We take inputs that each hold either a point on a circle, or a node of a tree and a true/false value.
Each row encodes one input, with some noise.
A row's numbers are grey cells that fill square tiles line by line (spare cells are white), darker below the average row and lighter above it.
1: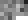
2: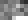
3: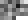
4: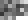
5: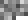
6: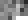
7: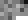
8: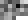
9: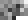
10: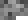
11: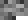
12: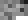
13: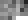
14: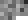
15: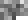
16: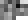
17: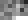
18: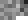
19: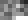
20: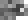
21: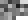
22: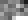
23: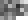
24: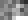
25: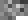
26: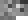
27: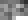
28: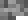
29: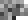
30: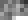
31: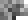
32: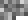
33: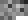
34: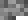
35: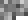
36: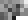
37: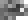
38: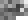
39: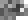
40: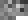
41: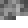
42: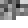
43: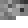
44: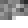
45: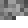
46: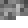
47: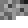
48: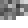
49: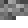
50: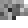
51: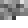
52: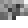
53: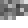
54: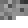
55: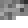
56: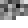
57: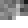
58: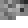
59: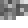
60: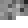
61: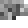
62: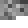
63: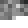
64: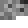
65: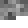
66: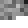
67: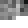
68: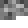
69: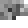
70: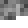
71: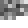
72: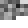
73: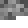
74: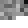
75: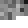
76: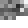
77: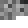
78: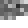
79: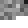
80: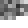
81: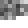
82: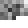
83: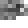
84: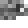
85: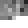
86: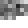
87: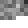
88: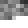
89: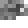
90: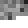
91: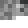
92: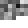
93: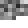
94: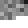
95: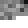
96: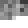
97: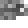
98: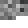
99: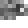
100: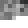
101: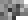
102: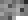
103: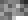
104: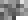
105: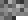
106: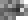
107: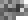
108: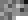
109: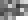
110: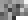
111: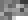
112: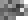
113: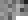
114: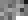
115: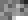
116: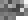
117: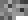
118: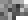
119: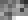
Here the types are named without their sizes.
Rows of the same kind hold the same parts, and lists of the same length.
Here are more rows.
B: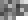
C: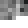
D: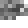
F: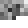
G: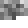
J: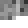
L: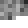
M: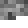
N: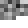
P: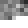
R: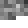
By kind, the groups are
B, D, F, G, N
C, J, L, M, P, R

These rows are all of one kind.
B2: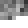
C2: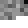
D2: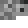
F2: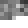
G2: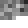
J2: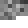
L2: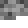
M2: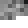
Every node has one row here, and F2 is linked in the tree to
L2.
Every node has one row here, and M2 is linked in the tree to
B2, C2 and G2.
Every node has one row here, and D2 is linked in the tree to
G2 and J2.
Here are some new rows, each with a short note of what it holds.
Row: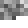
a point on a circle
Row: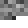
a node of a tree and a true/false value
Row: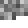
a point on a circle
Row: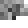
a point on a circle
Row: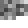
a point on a circle
